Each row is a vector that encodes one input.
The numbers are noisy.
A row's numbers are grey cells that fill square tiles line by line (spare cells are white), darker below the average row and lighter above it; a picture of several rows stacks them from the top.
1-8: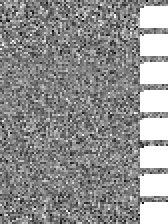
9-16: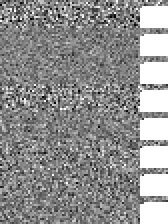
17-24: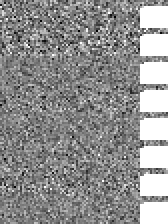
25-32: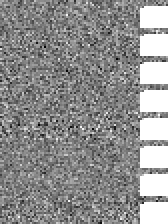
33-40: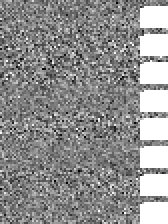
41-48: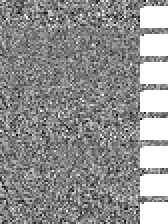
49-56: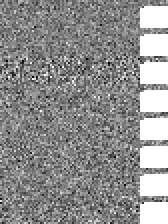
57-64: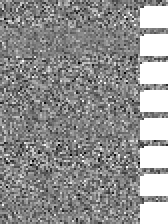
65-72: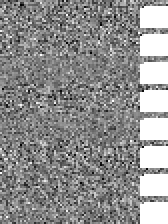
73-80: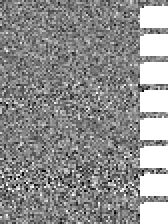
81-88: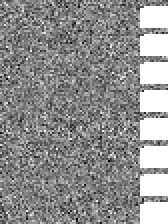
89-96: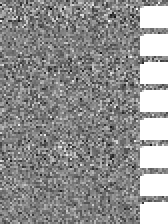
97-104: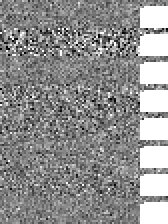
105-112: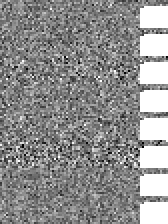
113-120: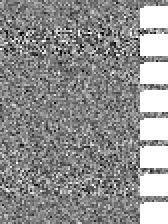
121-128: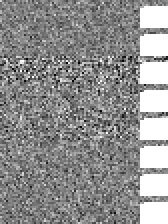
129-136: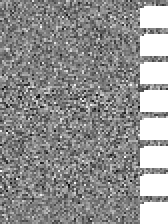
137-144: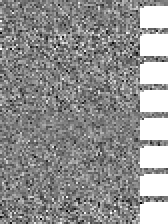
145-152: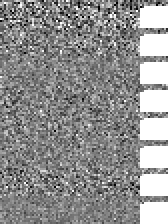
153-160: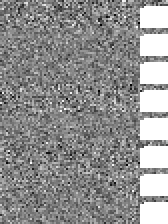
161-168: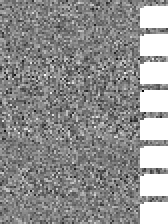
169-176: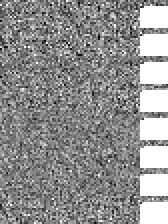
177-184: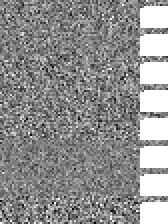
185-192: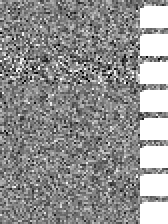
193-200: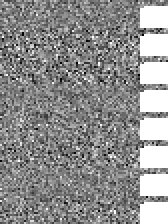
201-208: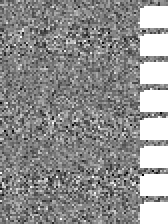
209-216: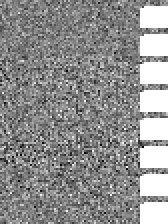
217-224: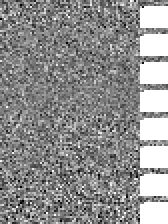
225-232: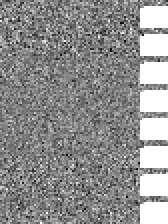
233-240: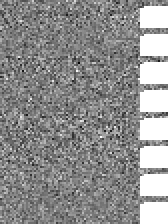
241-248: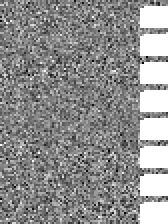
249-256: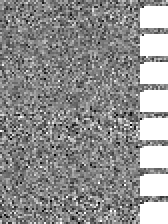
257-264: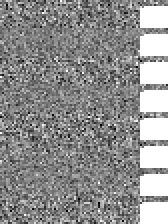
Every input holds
either a fixed value, or one of 4 labels and three true/false values, or a node of a 12-node tree.
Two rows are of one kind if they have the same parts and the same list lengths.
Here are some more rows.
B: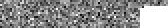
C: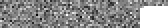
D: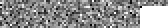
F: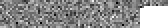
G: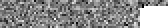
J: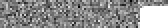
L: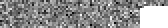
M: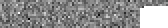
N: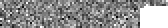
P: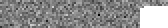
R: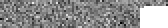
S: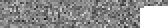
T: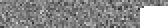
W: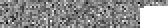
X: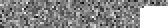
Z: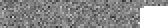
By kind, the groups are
B, C, J, M, P, R, S, T, X, Z
D, F, G, L, N
W

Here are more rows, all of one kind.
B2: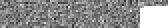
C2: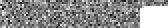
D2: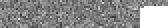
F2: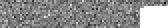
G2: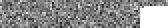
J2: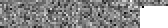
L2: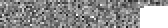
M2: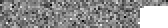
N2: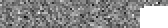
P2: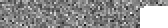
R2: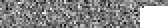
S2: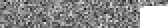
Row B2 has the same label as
G2, R2 and S2.
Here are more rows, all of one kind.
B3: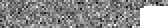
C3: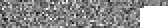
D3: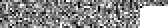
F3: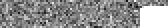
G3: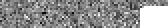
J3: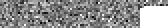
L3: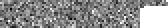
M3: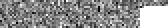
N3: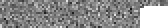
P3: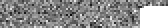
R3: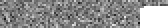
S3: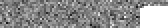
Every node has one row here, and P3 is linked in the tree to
F3, R3 and S3.
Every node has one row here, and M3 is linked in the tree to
C3, J3 and R3.
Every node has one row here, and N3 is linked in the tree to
B3 and G3.
